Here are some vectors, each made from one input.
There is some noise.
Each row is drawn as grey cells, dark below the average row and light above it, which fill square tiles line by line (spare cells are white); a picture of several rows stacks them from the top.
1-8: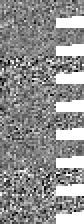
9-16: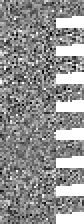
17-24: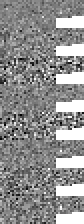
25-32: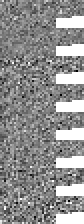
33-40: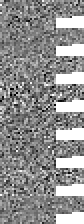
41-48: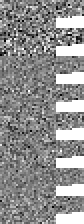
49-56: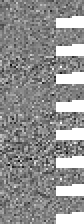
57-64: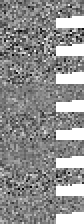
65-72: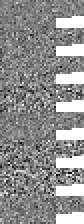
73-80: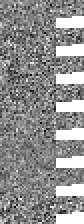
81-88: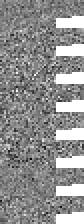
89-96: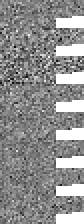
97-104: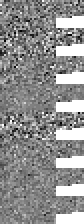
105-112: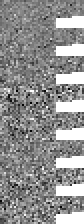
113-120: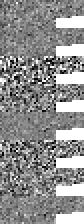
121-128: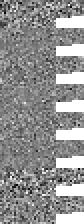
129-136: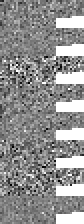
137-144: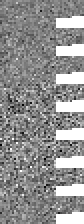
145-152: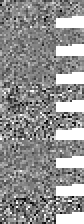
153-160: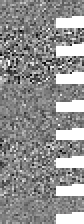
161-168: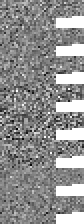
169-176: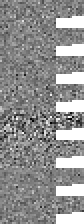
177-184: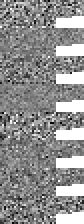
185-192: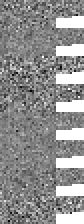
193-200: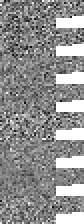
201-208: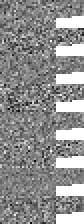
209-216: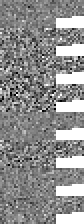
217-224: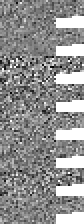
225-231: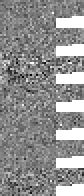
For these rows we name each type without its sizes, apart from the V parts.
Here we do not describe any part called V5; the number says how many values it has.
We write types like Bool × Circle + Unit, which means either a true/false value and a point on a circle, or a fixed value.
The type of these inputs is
List(Label × V5) + Tree.
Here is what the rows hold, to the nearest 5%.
About 20% of them hold a node of a tree. The rest are lists of items, each a label and a value of V5.
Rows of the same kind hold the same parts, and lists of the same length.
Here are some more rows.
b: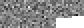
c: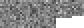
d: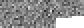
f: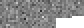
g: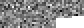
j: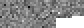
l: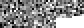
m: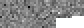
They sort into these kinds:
b, g
c, f
d
j, m
l

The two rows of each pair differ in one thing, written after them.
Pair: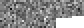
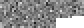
the label in item 1 of the list
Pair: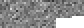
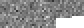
the value of V5 in item 1 of the list
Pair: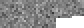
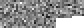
the label in item 1 of the list
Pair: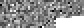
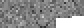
the value of V5 in item 1 of the list
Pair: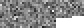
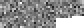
the value of V5 in item 1 of the list
